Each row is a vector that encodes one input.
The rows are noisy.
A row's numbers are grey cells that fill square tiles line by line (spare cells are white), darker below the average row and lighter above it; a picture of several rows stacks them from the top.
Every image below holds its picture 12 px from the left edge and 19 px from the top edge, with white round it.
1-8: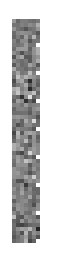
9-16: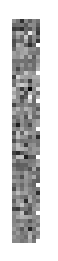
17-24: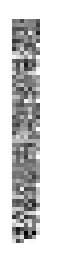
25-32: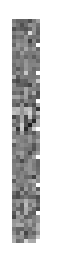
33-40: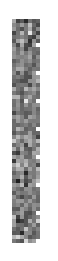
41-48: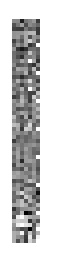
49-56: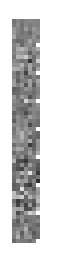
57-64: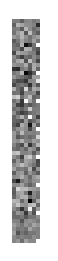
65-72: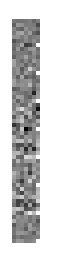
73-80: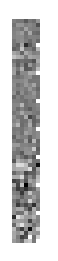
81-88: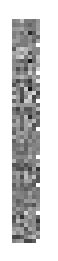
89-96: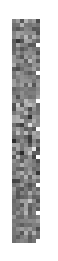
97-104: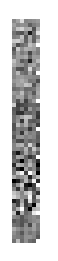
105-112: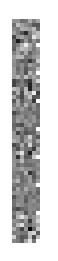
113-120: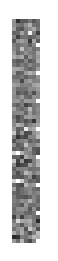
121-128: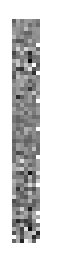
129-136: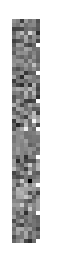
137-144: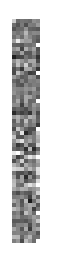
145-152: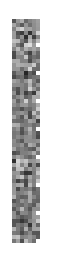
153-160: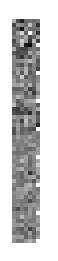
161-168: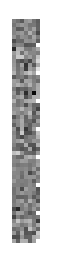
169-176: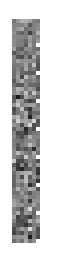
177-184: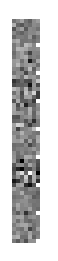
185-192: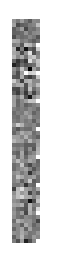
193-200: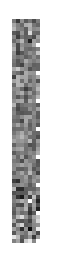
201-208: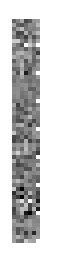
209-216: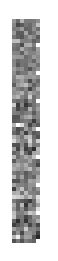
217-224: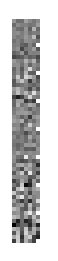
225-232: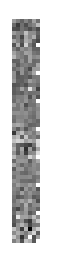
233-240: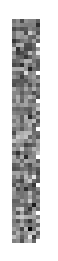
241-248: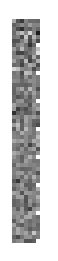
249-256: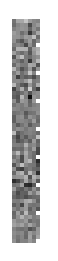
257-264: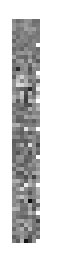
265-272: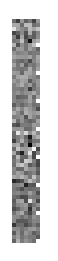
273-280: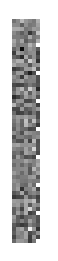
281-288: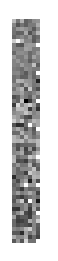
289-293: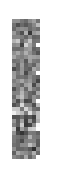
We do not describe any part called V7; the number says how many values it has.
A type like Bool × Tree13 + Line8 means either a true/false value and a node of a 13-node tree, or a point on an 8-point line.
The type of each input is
Bool × Tree13 × V7 + Unit.
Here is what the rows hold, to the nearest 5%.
A few of them hold a fixed value. The rest hold a node of a 13-node tree, a true/false value and a value of V7.
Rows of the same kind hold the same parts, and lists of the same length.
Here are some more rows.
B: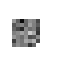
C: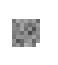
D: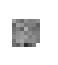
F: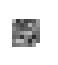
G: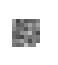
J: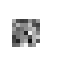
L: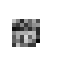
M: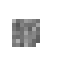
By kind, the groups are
B, C, D, F, G, L, M
J

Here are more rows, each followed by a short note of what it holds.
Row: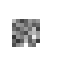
a fixed value
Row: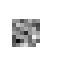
a fixed value
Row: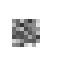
a node of a 13-node tree, a true/false value and a value of V7
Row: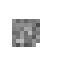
a node of a 13-node tree, a true/false value and a value of V7
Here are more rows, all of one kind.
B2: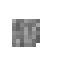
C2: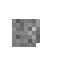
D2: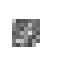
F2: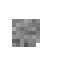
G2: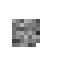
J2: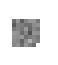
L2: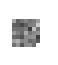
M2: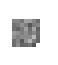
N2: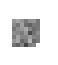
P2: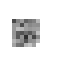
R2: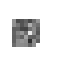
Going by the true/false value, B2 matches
D2, G2, M2 and N2.
